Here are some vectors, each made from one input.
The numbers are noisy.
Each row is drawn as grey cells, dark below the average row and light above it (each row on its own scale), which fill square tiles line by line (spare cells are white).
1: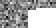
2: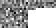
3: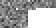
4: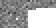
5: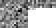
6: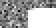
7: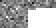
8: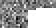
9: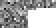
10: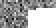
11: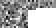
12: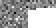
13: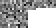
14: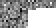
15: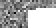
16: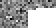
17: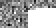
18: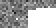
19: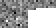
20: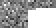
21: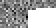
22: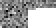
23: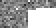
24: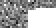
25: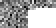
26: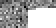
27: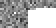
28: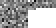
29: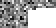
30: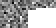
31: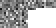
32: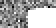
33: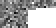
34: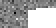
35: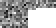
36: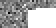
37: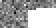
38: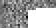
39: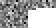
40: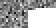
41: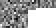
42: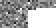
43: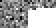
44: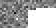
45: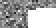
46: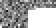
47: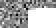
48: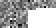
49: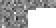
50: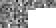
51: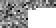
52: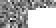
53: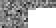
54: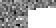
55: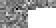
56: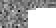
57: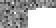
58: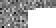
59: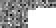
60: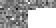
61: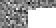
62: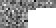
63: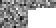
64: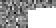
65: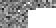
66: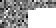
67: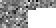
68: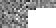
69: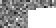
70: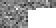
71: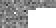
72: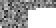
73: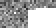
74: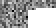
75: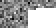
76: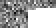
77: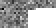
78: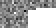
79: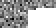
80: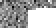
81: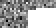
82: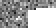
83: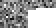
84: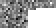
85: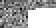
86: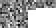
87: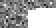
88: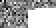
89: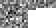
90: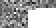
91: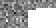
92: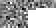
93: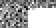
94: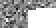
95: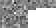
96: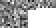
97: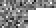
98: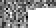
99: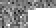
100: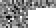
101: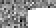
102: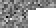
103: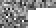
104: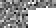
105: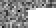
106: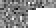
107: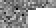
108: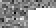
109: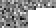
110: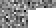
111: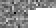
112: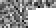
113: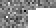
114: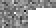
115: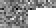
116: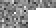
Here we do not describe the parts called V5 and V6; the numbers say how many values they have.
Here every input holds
a true/false value and a value of V6, together with either a point on a 4-point line, or a value of V5.
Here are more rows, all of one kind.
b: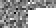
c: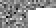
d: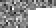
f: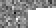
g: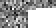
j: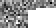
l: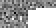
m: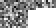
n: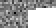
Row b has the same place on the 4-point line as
j and l.
